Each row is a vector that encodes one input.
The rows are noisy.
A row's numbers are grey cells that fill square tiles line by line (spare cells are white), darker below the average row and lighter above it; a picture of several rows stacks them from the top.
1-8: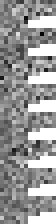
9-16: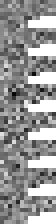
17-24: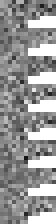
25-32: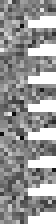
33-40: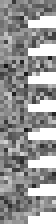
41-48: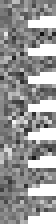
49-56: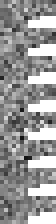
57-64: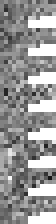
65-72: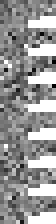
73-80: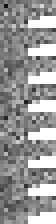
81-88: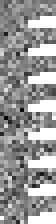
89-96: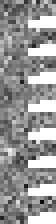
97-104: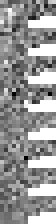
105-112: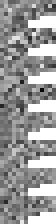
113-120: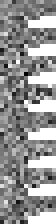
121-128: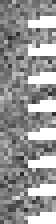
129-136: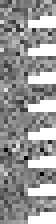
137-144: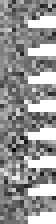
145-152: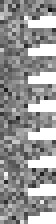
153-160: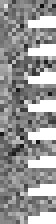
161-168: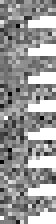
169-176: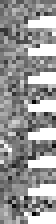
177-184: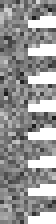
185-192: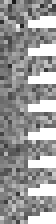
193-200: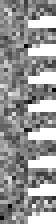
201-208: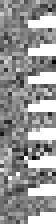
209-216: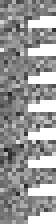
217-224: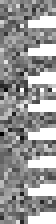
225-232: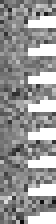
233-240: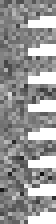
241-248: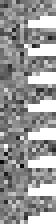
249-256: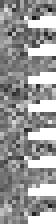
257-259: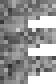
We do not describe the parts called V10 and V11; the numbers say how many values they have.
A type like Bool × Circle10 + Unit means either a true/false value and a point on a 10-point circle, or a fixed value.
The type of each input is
(Bool × Bool × Bool + V10) × Label5 + V11.
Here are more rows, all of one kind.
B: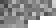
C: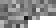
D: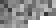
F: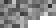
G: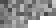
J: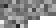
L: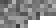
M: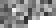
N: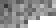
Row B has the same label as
D, G and M.
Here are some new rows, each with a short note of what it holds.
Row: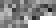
a value of V11
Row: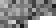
a value of V11
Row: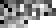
one of 5 labels and a value of V10
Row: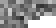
a value of V11
